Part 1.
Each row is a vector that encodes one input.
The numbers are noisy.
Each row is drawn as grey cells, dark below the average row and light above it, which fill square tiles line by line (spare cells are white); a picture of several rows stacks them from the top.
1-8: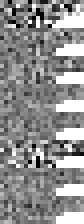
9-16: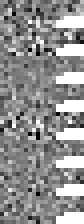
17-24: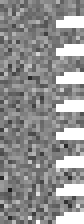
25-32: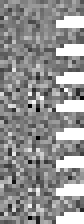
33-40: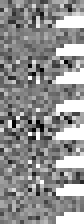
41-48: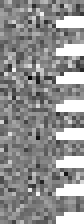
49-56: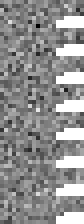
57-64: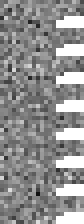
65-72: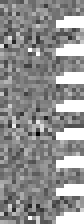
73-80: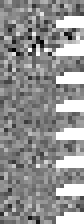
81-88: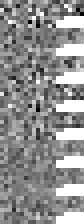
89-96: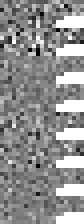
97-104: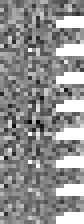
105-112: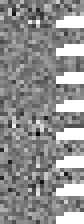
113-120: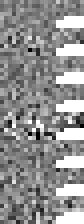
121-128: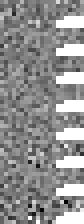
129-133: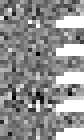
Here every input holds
four true/false values.
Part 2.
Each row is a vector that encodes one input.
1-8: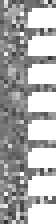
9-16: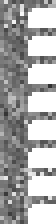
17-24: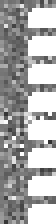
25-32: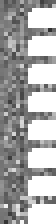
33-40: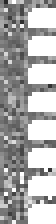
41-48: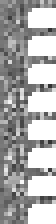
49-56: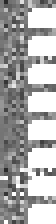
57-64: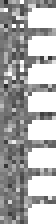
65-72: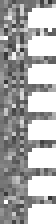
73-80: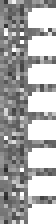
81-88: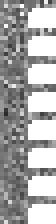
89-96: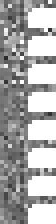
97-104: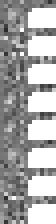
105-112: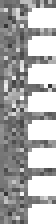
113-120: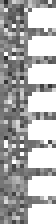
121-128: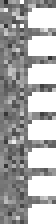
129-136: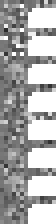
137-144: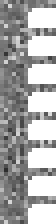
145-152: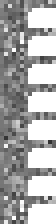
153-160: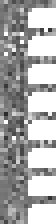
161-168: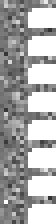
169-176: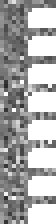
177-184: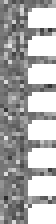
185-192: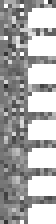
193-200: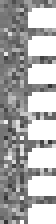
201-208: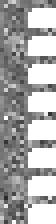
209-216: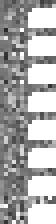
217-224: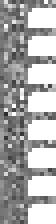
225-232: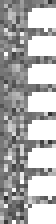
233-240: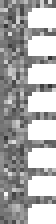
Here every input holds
three true/false values.
